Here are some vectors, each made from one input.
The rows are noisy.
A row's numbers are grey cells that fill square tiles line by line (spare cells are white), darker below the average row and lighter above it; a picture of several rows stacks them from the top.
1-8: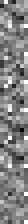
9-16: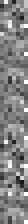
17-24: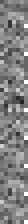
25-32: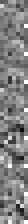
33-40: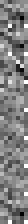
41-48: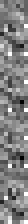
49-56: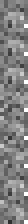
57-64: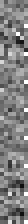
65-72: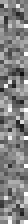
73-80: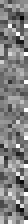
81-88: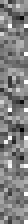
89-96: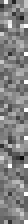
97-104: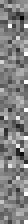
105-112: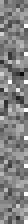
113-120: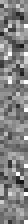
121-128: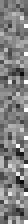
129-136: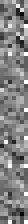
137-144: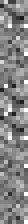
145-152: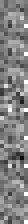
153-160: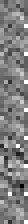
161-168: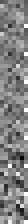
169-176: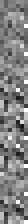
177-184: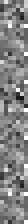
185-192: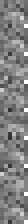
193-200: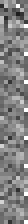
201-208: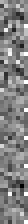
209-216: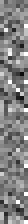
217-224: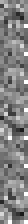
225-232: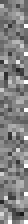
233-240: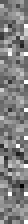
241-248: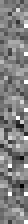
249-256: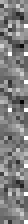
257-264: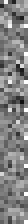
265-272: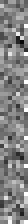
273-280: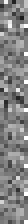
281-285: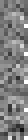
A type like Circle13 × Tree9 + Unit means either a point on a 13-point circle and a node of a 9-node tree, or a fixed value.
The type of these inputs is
Circle14 + Line17.
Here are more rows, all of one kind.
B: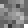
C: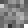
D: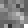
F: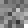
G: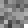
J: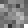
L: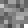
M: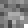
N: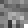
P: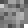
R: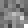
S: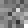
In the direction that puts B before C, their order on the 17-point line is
N, M, R, D, B, J, C, P, L, G, F, S.
